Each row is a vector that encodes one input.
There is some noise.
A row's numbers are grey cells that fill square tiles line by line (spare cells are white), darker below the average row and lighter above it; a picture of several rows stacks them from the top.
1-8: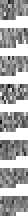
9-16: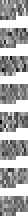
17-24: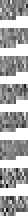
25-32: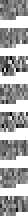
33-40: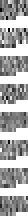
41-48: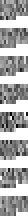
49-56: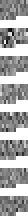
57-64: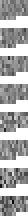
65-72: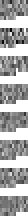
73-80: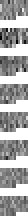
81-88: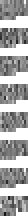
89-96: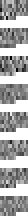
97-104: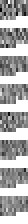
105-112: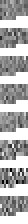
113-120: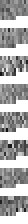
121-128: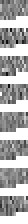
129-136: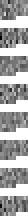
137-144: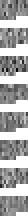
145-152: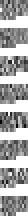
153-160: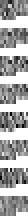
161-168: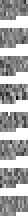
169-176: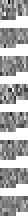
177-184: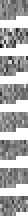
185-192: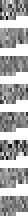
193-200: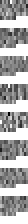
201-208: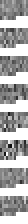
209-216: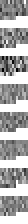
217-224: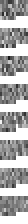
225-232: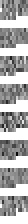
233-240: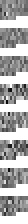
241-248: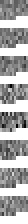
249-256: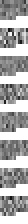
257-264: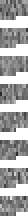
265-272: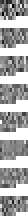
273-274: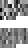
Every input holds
a node of a 13-node tree, together with either a point on a 15-point circle, or a node of a 9-node tree.
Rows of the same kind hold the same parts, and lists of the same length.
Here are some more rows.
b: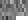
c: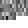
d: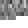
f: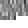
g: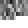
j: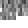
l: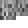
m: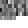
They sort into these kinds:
b, c
d, f, g, j, l, m

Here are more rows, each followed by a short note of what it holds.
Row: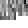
a point on a 15-point circle and a node of a 13-node tree
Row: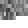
a node of a 9-node tree and a node of a 13-node tree
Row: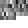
a point on a 15-point circle and a node of a 13-node tree
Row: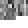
a node of a 9-node tree and a node of a 13-node tree
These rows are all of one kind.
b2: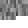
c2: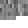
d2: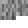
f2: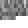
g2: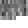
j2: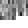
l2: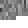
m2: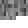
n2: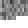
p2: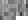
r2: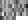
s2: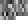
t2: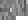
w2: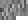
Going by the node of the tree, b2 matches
d2, s2, t2 and w2.
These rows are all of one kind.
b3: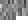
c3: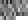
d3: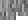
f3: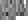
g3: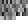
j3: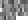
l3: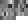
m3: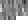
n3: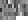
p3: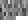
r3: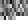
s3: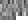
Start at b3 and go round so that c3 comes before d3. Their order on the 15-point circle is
b3, f3, n3, l3, r3, c3, j3, d3, p3, g3, s3, m3.
